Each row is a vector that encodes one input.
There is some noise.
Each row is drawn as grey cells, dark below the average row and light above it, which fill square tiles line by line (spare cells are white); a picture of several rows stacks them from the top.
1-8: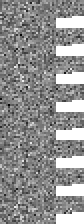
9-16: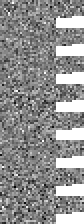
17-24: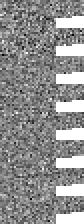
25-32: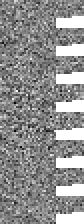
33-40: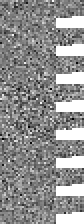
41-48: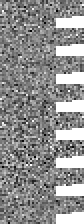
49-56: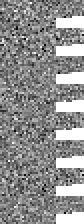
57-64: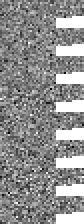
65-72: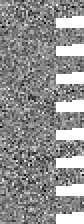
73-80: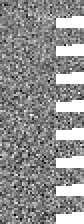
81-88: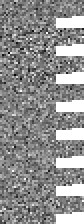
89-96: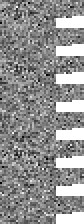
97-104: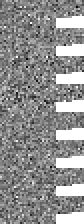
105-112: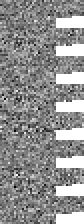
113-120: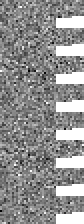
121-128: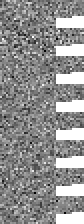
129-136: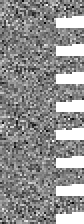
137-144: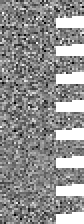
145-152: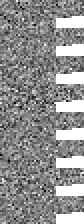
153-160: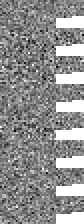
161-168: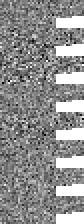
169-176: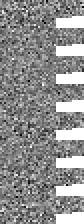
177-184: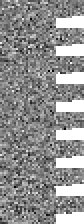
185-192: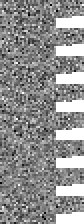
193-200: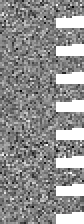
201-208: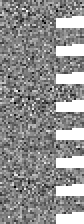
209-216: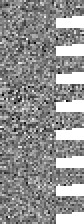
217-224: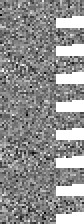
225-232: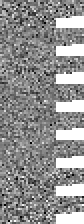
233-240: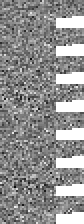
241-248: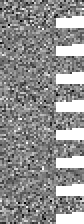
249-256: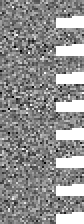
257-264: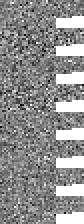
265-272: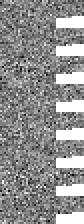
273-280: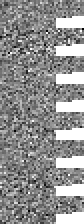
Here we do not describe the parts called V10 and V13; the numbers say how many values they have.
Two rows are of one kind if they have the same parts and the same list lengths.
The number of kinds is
4.
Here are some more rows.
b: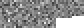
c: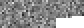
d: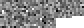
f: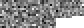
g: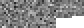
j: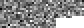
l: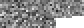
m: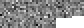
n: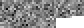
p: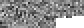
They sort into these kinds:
b, c, g, m, n
d, f, l
j
p

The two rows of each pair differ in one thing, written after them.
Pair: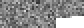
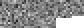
the value of V13
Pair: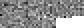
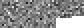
the value of V13
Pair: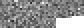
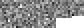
the value of V10
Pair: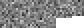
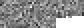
the value of V10
